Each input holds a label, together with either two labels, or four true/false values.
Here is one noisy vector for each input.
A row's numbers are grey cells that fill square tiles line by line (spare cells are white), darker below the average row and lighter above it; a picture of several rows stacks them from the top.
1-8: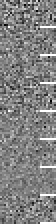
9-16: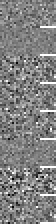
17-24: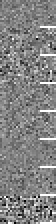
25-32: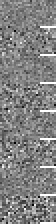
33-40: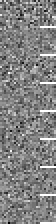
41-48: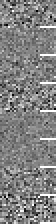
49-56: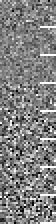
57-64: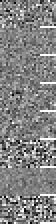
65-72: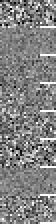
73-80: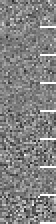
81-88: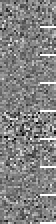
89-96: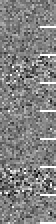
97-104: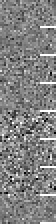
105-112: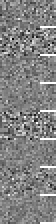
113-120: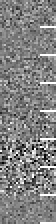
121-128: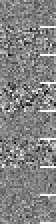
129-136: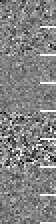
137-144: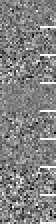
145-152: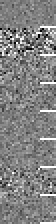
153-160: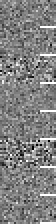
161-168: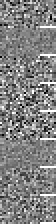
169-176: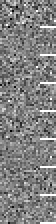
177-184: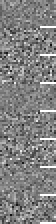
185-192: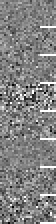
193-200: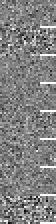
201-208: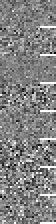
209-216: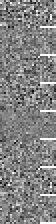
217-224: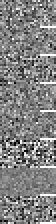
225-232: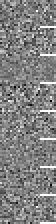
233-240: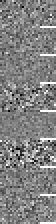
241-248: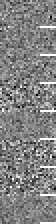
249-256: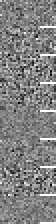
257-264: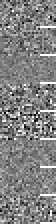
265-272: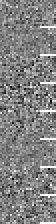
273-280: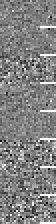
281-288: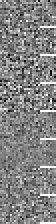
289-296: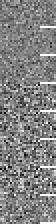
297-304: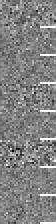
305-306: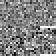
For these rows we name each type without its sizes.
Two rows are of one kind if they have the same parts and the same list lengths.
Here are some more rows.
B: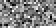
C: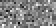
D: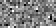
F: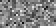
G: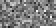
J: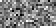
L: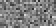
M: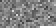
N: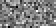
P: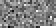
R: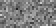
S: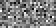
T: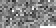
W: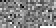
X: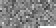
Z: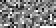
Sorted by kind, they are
B, D, F, G, J, L, M, N, P, R, T, X
C, S, W, Z

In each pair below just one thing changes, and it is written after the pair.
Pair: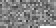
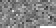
one of the four true/false values
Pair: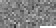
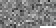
one of the four true/false values
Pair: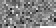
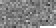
one of the four true/false values
